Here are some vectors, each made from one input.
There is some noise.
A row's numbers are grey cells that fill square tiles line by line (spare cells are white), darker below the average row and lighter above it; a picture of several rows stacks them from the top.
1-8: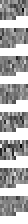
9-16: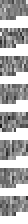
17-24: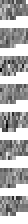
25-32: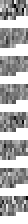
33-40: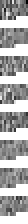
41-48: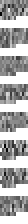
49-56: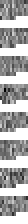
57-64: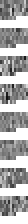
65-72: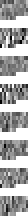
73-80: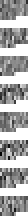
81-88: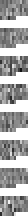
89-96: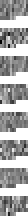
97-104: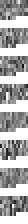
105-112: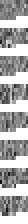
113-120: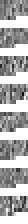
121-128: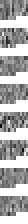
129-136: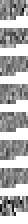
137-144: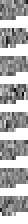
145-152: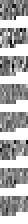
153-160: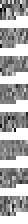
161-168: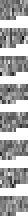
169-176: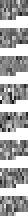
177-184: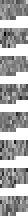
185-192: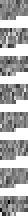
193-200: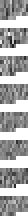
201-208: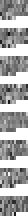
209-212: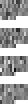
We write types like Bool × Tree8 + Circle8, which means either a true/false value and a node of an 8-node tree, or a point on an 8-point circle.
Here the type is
Circle17 + Line10.
